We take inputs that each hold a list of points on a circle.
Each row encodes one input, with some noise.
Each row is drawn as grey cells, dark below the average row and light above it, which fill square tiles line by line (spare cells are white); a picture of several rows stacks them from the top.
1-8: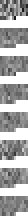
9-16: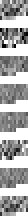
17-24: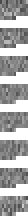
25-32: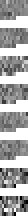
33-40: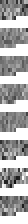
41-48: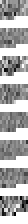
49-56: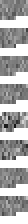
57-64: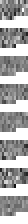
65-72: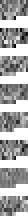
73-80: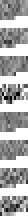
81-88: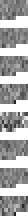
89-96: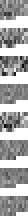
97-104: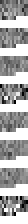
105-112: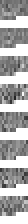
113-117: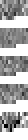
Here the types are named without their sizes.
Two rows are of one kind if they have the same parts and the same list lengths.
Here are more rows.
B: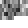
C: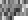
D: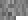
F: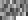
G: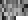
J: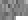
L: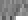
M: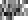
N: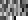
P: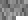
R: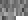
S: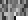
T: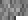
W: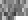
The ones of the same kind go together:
B, D, G, J, L, M, P, R, S
C, T, W
F, N

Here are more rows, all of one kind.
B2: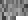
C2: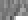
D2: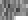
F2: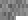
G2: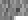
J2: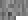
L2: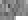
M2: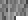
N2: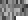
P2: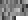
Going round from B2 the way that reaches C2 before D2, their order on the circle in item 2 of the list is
B2, C2, G2, F2, M2, J2, N2, D2, P2, L2.
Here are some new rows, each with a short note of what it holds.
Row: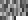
the empty list
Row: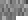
a list of one item
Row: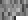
a list of two items
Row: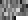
a list of one item
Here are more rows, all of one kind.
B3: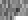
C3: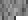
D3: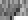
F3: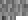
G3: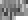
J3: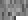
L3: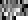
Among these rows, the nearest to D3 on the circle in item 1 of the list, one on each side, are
B3 and F3.
